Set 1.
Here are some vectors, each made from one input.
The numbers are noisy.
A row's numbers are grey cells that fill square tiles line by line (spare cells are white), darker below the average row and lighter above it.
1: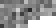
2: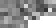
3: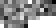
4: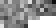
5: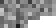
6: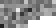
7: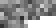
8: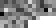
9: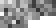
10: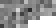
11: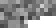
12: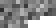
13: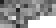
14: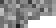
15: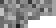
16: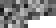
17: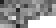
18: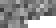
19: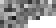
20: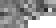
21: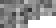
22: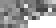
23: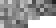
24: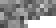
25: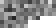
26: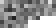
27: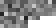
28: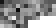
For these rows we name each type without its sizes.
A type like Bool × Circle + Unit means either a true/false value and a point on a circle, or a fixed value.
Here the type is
Label.
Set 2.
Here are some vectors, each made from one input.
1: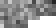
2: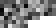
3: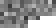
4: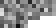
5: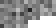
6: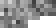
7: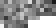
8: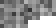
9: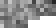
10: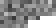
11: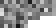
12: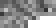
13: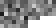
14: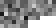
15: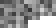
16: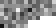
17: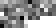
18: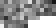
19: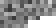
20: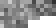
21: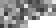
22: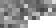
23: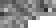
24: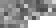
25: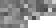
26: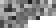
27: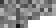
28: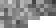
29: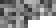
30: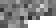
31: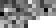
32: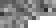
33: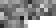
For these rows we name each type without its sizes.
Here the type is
Label.
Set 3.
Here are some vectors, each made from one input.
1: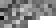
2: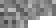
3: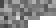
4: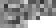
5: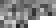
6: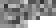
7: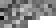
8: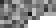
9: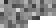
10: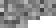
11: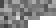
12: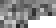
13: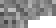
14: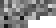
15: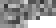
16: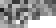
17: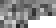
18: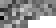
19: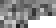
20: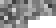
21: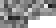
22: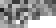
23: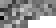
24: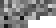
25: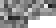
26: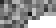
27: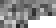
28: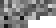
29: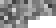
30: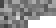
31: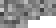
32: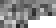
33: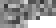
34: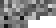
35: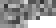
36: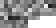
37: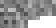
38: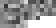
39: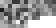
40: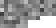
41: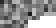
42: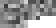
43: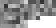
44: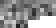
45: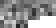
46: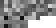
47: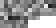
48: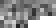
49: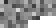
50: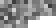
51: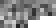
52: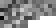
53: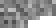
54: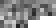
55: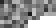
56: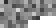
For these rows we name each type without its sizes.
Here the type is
Tree.
